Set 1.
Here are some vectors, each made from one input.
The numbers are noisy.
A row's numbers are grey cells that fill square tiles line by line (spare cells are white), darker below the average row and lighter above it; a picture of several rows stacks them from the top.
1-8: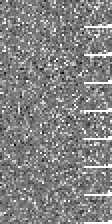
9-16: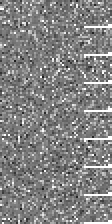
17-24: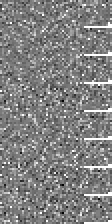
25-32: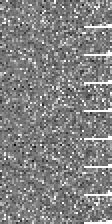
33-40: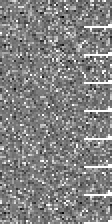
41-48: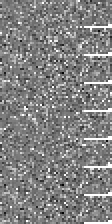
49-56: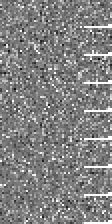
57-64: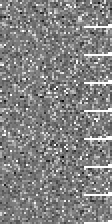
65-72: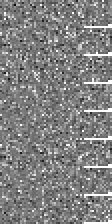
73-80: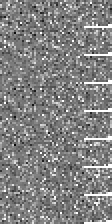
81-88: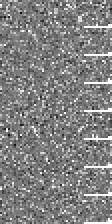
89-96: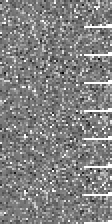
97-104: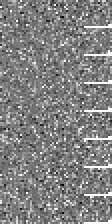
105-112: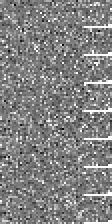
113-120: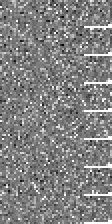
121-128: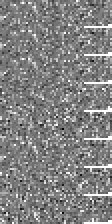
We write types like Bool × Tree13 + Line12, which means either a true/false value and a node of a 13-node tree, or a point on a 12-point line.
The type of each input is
Line9 + Line14.
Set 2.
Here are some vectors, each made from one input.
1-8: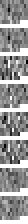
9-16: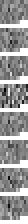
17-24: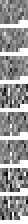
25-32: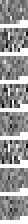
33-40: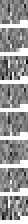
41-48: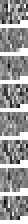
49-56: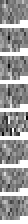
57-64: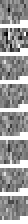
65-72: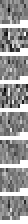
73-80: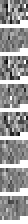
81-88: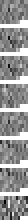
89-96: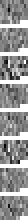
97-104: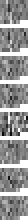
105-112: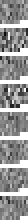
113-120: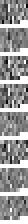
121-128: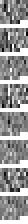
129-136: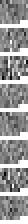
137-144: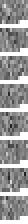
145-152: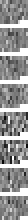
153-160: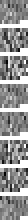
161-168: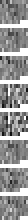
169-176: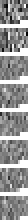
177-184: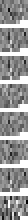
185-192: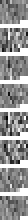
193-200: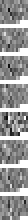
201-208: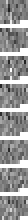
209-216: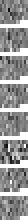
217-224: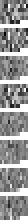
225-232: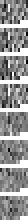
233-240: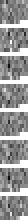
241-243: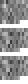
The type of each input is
Bool × Bool × Bool × Bool + Circle20.
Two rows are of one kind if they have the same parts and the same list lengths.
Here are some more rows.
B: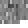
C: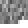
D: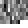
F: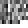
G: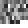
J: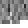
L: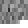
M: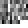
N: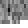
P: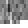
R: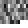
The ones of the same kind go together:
B, C, J, L, N, P
D, F, G, M, R

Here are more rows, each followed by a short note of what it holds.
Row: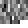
a point on a 20-point circle
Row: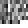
a point on a 20-point circle
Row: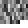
a point on a 20-point circle
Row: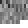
four true/false values
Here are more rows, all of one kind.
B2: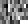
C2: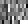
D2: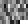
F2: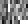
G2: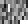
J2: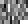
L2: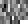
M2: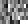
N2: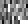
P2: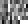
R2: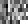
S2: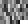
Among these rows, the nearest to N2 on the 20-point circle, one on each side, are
C2 and F2.
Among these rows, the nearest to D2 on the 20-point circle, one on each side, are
M2 and S2.
